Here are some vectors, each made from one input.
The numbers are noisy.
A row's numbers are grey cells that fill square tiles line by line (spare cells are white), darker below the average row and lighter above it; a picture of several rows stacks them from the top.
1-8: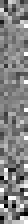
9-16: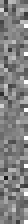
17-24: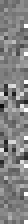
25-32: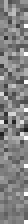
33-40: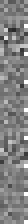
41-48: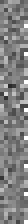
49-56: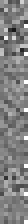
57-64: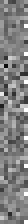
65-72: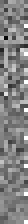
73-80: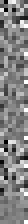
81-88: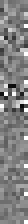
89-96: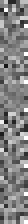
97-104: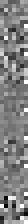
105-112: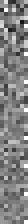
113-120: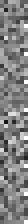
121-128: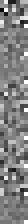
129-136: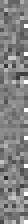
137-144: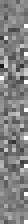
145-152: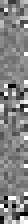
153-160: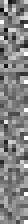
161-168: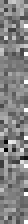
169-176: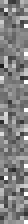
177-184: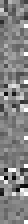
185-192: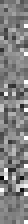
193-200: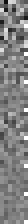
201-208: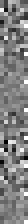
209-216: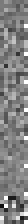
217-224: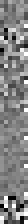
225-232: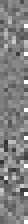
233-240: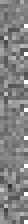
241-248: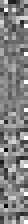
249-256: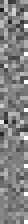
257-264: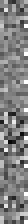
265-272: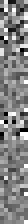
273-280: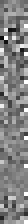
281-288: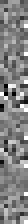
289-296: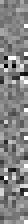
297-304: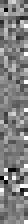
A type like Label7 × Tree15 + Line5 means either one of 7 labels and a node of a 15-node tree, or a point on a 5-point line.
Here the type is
Bool × (Circle14 × Line6 + Tree12) × Label12.
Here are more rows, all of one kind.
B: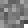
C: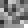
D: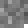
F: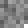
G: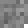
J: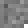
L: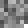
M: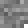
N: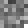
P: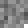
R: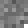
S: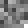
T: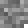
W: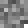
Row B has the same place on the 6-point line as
C, D, N and P.
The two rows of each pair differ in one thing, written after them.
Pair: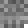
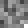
the place on the 14-point circle
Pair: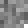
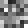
the true/false value
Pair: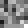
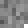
the place on the 6-point line
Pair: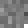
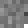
the place on the 14-point circle
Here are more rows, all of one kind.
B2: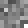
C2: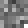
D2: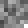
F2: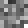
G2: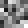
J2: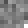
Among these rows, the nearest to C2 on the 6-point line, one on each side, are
D2 and J2.
